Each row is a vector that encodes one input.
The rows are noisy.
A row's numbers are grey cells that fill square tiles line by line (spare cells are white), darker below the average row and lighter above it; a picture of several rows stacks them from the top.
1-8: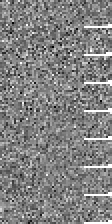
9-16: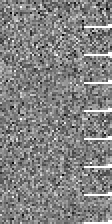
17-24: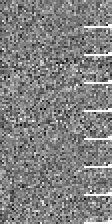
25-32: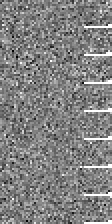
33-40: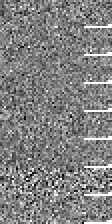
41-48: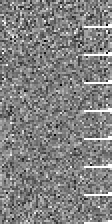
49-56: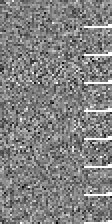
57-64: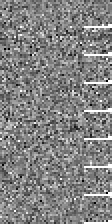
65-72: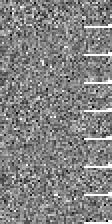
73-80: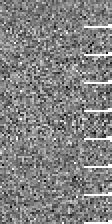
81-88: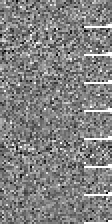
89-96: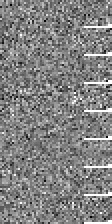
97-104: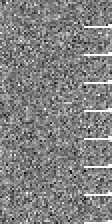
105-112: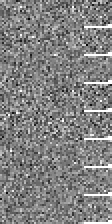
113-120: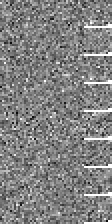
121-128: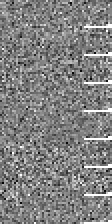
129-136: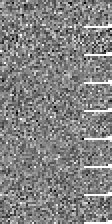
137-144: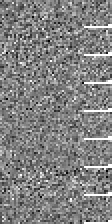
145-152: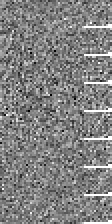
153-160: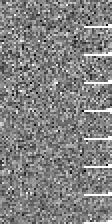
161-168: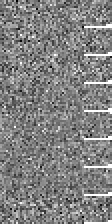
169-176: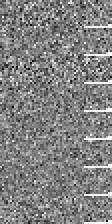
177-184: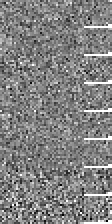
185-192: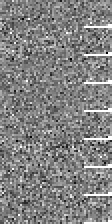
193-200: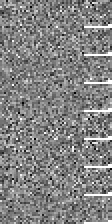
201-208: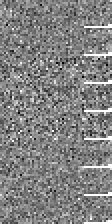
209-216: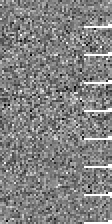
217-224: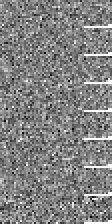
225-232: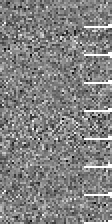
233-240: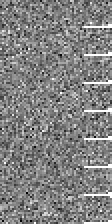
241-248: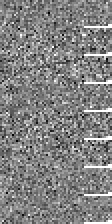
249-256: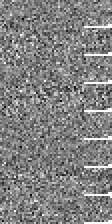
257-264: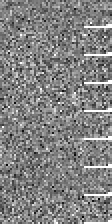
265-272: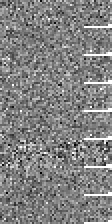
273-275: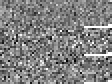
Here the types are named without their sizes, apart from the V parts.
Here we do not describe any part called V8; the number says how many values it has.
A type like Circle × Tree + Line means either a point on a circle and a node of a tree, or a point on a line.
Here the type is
Line × (Tree + Unit) + V8.
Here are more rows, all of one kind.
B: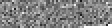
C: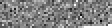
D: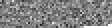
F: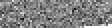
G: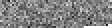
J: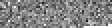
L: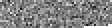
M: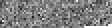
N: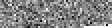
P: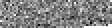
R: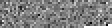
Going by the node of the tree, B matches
F and R.
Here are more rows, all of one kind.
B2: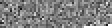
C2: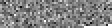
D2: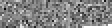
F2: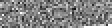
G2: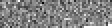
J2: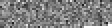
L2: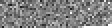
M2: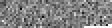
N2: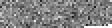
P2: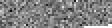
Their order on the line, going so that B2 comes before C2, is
G2, J2, D2, F2, L2, P2, B2, M2, C2, N2.
